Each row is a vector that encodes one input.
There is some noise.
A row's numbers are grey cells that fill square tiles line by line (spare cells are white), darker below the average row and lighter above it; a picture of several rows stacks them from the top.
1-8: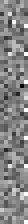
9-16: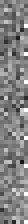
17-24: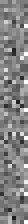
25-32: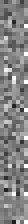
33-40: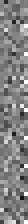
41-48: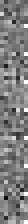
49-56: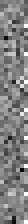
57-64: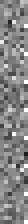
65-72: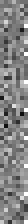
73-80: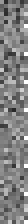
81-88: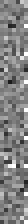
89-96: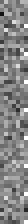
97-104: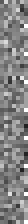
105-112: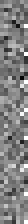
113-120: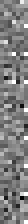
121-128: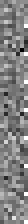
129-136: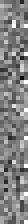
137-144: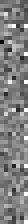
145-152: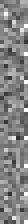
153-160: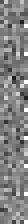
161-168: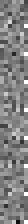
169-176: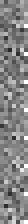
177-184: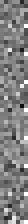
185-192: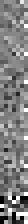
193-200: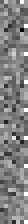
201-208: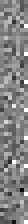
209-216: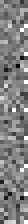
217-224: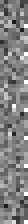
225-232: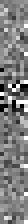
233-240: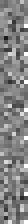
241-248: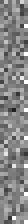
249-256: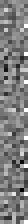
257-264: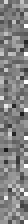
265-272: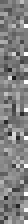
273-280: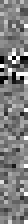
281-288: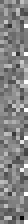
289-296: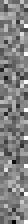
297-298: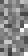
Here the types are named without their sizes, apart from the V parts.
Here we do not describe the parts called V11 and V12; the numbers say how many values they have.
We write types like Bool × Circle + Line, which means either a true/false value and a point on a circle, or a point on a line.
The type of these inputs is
Bool × Bool × Bool × Bool × (Circle + V11) × V12 + Unit.
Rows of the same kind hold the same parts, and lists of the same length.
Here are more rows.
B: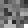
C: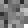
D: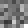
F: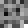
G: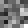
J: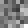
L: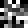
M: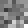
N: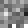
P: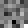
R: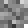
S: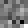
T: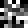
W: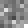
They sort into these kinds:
B, N, P, S
C, D, F, G, J, M, R, W
L, T

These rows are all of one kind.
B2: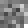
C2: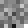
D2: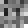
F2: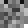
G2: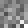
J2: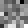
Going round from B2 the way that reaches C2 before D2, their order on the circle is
B2, F2, J2, C2, G2, D2.
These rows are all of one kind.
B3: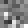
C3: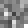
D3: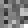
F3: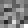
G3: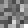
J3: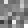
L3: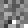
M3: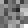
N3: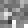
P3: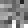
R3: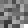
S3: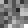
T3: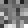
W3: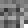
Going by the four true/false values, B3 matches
G3, L3 and R3.
